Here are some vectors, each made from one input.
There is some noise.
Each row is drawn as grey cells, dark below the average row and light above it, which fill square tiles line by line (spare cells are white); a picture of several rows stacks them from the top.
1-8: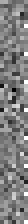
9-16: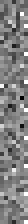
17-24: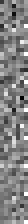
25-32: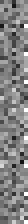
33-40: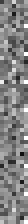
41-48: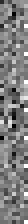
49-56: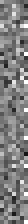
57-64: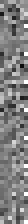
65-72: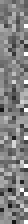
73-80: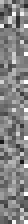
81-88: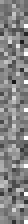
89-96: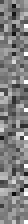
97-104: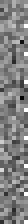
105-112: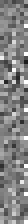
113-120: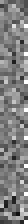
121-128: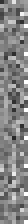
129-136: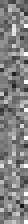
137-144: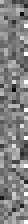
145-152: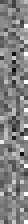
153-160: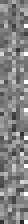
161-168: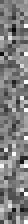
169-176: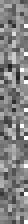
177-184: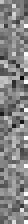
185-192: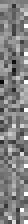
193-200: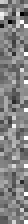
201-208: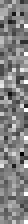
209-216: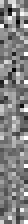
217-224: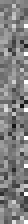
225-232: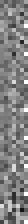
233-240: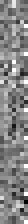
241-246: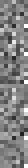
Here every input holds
a point on a 16-point line, together with either a fixed value, or a node of a 9-node tree.
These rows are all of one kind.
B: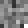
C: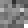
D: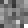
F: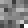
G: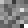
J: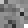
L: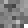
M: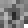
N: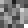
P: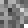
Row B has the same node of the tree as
C, G, N and P.
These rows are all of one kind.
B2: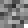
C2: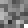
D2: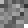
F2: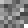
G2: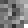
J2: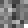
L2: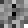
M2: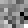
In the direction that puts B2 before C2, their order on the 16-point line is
D2, J2, B2, F2, C2, M2, G2, L2.
